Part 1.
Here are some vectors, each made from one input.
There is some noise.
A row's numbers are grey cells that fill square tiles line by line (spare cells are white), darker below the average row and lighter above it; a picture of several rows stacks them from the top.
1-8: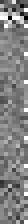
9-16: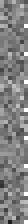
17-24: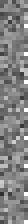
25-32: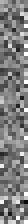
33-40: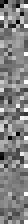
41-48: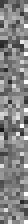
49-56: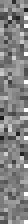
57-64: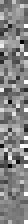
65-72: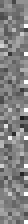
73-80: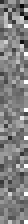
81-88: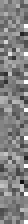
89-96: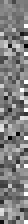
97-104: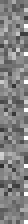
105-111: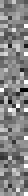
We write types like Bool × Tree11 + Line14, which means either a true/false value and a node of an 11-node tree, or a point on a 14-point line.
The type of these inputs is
Line3 × Line4.
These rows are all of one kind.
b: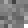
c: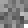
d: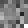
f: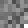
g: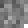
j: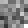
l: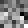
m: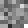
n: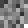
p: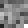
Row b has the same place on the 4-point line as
g and p.
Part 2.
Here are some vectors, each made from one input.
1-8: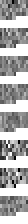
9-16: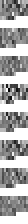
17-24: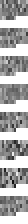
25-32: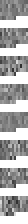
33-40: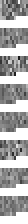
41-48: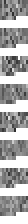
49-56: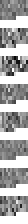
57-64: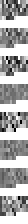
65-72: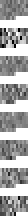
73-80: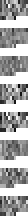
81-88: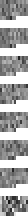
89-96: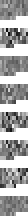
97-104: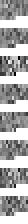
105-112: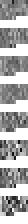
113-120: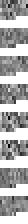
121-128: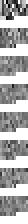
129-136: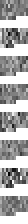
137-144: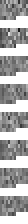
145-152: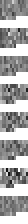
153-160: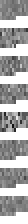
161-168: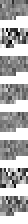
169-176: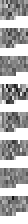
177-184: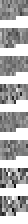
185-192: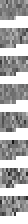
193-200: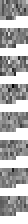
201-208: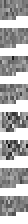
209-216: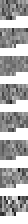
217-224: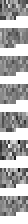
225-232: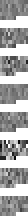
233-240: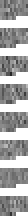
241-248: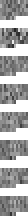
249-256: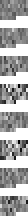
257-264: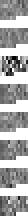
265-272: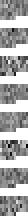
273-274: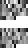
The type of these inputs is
Tree14.
